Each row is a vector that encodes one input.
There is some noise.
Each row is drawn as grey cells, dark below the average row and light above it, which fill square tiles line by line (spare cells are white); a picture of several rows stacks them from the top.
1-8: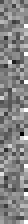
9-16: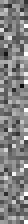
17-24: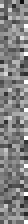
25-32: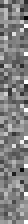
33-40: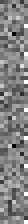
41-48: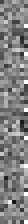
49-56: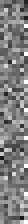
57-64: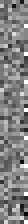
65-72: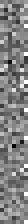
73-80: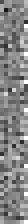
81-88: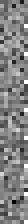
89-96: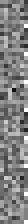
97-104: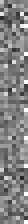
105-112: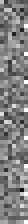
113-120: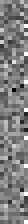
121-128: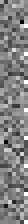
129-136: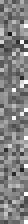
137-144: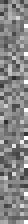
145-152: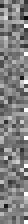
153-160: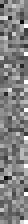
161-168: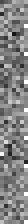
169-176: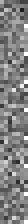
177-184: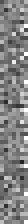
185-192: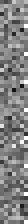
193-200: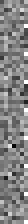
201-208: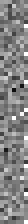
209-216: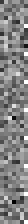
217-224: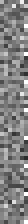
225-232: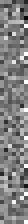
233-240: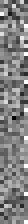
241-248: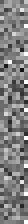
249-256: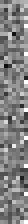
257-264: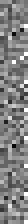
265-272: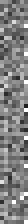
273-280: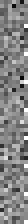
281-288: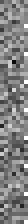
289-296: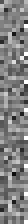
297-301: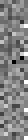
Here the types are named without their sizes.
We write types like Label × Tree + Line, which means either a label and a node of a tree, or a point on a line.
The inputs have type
Bool × (Circle + Line).
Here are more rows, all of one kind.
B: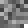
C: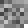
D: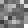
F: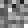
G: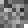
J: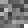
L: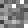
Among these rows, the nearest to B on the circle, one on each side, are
D and J.
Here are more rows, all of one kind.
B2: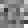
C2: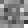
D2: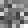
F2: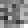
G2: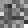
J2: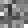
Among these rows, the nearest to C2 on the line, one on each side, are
B2 and J2.
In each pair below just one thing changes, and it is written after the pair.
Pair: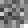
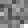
the place on the line
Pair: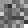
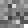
the place on the line
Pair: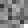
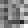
the true/false value
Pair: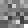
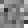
the true/false value
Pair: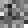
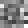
the true/false value
